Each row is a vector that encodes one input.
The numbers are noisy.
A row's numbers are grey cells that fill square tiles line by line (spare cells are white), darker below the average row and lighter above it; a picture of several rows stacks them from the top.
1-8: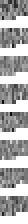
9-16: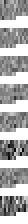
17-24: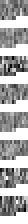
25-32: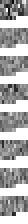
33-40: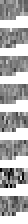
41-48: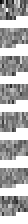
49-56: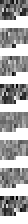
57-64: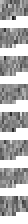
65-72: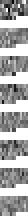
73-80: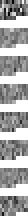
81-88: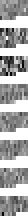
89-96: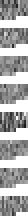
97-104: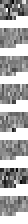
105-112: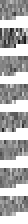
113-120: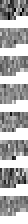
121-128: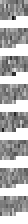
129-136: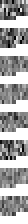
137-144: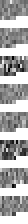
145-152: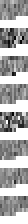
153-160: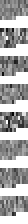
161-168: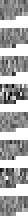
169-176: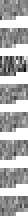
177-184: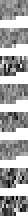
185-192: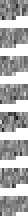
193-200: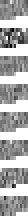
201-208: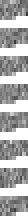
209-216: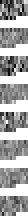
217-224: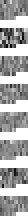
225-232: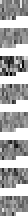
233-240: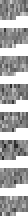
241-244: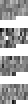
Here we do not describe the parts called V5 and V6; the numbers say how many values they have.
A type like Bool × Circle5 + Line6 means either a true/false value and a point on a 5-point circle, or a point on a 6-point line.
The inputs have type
Label7 + (Line7 + V5) × Line9 × V6.
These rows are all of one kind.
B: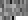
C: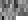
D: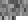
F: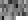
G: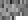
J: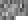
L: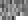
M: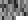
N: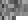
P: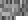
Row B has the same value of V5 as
G, J, L and P.
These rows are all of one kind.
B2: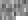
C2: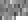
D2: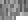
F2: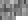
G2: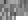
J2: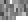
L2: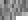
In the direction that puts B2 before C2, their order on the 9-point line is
B2, L2, F2, C2, D2, G2, J2.
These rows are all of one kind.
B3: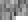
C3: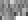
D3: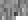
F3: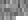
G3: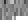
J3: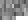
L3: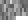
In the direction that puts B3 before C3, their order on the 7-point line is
L3, F3, G3, D3, J3, B3, C3.
